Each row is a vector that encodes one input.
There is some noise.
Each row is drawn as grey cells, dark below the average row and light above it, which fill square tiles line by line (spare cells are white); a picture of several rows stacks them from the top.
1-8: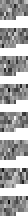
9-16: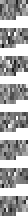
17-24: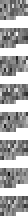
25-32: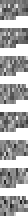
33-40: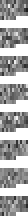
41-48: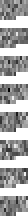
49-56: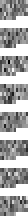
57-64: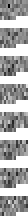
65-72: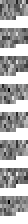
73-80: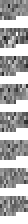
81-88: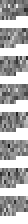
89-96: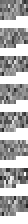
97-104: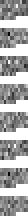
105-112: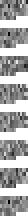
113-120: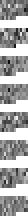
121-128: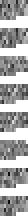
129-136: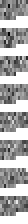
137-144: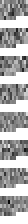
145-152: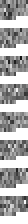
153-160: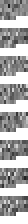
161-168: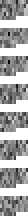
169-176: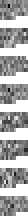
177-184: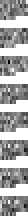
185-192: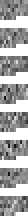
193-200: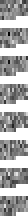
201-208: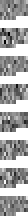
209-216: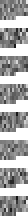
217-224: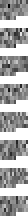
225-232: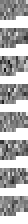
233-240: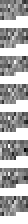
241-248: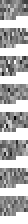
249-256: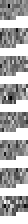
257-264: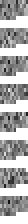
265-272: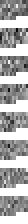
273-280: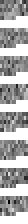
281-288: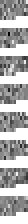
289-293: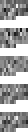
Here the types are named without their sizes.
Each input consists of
either a point on a circle and a true/false value, or a point on a line.
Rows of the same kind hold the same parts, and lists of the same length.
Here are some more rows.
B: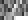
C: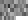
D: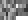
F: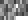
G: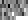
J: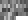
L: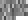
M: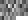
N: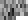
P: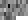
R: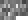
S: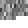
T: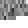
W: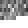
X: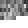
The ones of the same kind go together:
B, D, F, J, M, R, W, X
C, G, L, N, P, S, T

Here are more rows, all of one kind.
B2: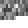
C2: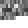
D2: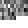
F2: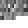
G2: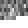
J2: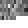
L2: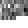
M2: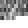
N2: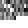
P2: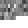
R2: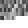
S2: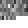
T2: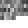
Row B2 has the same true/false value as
C2 and L2.
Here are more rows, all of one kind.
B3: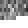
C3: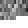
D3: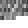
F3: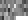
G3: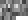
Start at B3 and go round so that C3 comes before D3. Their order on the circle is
B3, C3, D3, F3, G3.
